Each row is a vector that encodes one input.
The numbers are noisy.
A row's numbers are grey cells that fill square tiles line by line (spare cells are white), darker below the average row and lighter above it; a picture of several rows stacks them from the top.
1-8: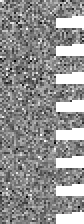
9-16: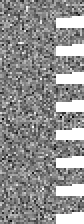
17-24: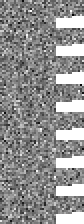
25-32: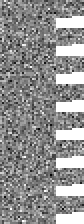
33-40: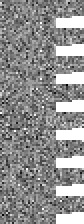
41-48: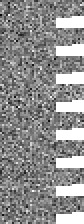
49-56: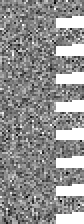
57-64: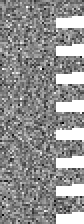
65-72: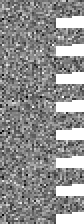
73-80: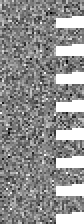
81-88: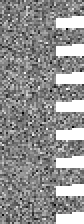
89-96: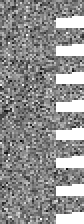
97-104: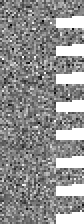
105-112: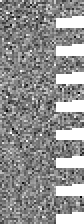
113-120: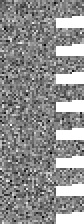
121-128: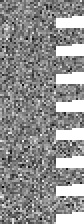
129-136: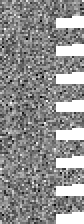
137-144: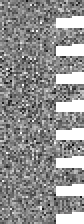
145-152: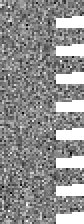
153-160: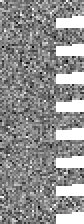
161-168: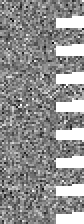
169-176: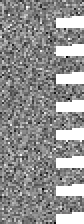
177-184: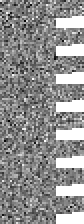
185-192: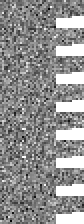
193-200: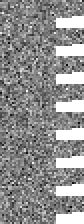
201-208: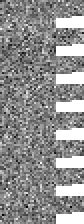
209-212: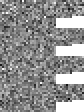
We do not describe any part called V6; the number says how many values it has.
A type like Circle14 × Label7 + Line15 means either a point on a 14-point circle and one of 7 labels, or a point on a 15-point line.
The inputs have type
List2(Circle9) × V6.
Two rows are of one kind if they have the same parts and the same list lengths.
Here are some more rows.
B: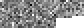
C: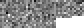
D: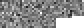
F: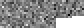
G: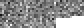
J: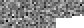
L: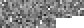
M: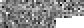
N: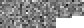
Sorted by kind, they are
B, M
C, D, F, G
J, L, N

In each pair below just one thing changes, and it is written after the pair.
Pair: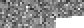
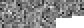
the value of V6
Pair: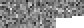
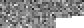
the value of V6
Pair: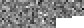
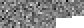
the place on the 9-point circle in item 1 of the list
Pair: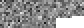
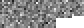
the place on the 9-point circle in item 1 of the list
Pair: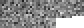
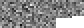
the value of V6
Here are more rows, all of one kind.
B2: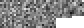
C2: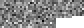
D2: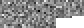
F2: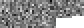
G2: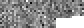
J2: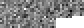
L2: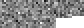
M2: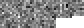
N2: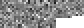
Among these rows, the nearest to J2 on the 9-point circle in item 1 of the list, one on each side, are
G2 and M2.
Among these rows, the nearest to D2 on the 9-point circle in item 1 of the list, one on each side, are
L2 and N2.
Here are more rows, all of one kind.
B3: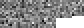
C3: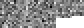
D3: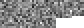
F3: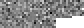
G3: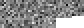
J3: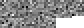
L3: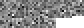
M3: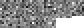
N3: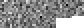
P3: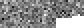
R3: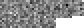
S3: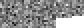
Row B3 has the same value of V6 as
G3, J3, L3 and M3.
